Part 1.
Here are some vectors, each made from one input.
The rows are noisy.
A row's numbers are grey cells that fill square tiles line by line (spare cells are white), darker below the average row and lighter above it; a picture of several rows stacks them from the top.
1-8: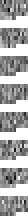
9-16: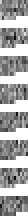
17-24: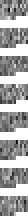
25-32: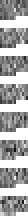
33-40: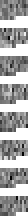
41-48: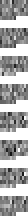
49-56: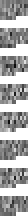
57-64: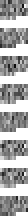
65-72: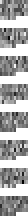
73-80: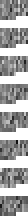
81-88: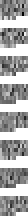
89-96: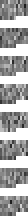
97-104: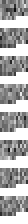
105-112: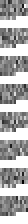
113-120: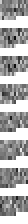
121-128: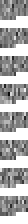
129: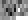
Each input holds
either a point on a 13-point circle, or one of 5 labels and a point on a 9-point line.
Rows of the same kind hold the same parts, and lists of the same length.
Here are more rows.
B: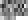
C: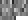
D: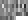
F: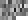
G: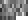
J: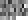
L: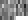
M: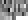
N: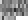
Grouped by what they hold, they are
B, F, J, M, N
C, D, G, L

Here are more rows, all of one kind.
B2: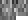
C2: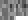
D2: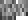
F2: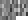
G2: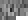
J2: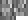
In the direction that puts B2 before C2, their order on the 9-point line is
B2, F2, D2, J2, C2, G2.
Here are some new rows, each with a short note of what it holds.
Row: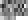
a point on a 13-point circle
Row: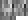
one of 5 labels and a point on a 9-point line
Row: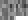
one of 5 labels and a point on a 9-point line
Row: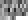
a point on a 13-point circle
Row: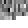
a point on a 13-point circle
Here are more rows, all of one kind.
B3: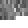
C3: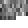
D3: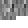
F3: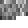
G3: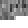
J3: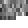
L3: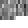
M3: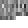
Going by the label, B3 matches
G3 and L3.
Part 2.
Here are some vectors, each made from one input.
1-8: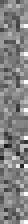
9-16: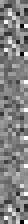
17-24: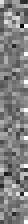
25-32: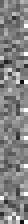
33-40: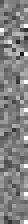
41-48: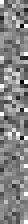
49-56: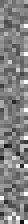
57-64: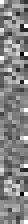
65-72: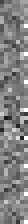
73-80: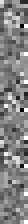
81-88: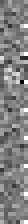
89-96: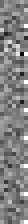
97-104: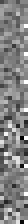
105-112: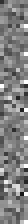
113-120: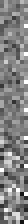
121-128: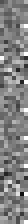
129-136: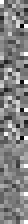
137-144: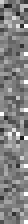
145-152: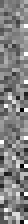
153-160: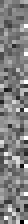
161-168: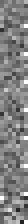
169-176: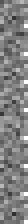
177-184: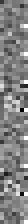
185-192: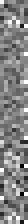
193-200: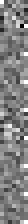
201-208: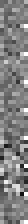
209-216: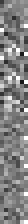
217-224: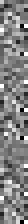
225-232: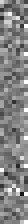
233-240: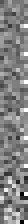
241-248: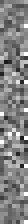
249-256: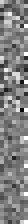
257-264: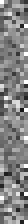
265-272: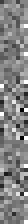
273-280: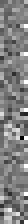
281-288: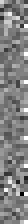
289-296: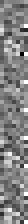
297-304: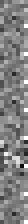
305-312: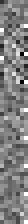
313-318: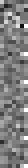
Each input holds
either one of 9 labels, or a point on an 11-point line and a node of a 14-node tree.
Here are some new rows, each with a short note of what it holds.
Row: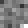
a point on an 11-point line and a node of a 14-node tree
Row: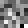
one of 9 labels
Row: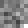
a point on an 11-point line and a node of a 14-node tree
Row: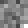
a point on an 11-point line and a node of a 14-node tree
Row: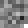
a point on an 11-point line and a node of a 14-node tree
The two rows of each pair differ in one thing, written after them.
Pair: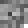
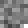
the node of the tree
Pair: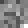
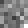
the node of the tree
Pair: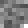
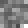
the place on the 11-point line
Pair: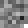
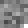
the node of the tree
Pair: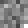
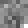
the place on the 11-point line
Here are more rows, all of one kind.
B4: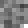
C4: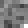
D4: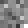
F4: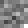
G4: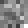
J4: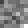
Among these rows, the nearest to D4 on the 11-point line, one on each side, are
F4 and J4.
